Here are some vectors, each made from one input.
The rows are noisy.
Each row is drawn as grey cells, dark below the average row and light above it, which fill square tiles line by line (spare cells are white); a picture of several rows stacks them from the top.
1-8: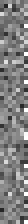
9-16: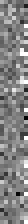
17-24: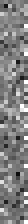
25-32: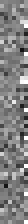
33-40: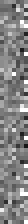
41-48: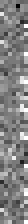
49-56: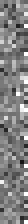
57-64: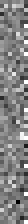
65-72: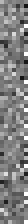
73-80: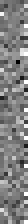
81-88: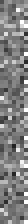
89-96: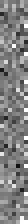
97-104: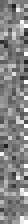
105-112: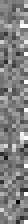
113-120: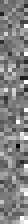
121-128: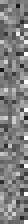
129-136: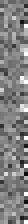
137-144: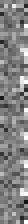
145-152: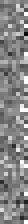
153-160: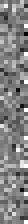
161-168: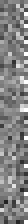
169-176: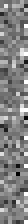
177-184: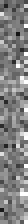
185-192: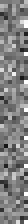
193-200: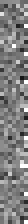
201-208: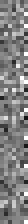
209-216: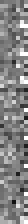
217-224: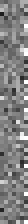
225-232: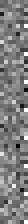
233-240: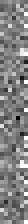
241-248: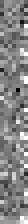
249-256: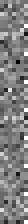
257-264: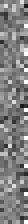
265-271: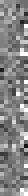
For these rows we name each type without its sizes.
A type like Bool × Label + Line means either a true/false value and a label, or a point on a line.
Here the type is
Circle.
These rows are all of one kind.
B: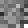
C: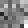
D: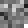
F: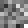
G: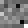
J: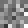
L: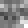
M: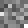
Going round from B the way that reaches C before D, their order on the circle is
B, G, M, F, J, L, C, D.
